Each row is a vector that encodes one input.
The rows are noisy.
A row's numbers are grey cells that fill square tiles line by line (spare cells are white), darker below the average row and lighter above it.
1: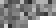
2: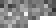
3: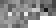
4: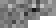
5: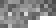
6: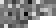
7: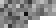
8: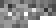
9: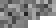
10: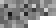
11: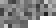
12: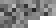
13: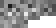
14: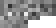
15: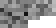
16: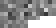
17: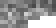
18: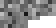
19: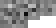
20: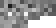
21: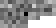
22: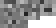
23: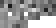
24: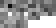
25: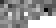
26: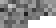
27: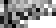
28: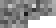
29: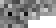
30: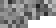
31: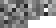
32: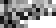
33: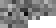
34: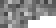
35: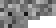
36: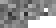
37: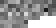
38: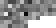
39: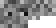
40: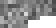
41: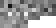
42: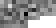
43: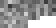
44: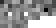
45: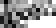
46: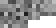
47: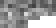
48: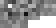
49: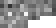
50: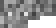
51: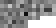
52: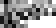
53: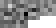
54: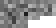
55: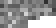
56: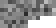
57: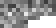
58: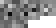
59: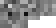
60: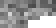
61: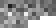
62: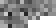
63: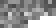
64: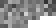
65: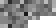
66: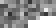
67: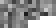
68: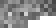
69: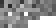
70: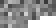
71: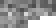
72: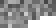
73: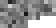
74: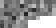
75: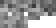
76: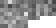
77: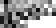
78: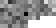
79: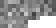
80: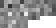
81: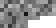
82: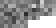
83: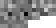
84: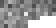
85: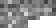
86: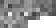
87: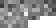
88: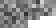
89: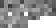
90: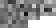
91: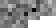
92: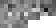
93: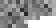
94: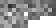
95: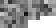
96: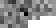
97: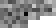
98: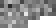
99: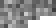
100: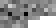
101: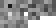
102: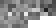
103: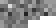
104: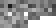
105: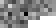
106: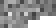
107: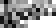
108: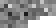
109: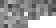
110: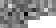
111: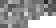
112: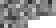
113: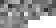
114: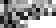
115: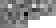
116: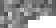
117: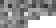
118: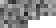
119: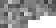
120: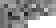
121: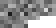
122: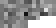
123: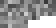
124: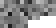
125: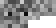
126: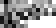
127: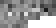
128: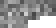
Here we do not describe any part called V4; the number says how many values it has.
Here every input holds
a list of up to two items, each one of 5 labels, a true/false value and a value of V4.
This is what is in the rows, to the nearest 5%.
All of them are lists of up to two items, each one of 5 labels, a true/false value and a value of V4: about 5% are empty, 45% hold one and 50% two.
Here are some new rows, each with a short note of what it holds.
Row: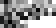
the empty list
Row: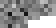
a list of two items
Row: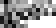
the empty list
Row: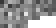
a list of one item
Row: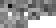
a list of one item
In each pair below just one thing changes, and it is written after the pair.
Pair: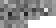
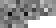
the value of V4 in item 2 of the list
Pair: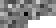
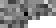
the label in item 1 of the list
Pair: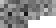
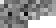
the value of V4 in item 2 of the list
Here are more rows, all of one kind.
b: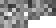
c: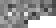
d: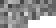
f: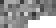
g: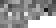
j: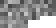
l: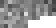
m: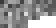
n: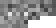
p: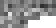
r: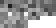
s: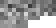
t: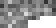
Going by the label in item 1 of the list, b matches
c and n.
